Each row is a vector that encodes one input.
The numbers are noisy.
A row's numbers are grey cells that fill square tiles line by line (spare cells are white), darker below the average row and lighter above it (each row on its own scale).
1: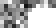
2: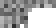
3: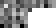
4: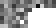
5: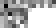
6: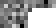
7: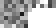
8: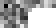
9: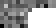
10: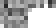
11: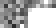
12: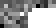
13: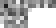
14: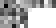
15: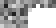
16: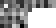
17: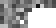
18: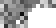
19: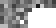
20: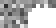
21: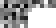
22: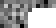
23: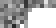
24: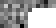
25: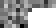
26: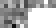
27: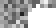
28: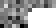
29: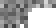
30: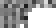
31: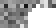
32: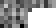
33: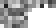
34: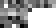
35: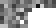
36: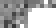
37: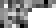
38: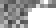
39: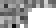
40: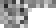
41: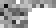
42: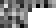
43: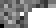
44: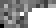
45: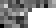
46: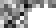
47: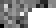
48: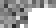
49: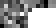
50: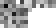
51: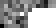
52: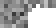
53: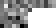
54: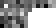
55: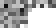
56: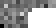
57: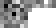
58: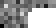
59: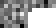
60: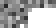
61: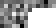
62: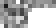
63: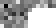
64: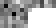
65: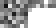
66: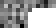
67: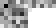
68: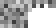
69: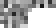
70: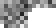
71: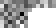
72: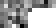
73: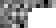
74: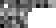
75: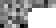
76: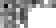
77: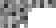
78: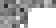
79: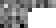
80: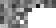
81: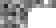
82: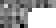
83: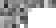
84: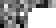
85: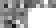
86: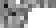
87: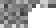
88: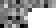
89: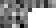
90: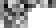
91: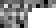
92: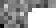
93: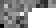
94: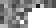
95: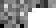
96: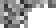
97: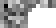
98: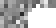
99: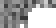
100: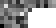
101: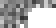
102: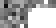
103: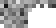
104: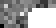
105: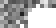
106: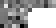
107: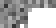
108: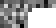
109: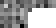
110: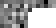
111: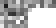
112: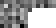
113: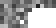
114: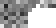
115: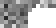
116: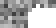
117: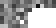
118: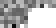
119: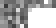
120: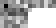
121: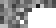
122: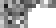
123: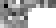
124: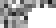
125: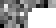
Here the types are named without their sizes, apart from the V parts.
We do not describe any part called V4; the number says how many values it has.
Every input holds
a list of items, each a point on a line, a true/false value and a value of V4.
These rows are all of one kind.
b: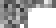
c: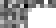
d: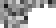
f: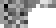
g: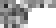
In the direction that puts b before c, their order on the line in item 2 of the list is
g, f, b, c, d.
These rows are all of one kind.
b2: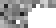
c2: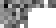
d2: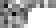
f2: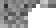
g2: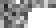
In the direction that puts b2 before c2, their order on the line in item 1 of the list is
b2, f2, g2, d2, c2.
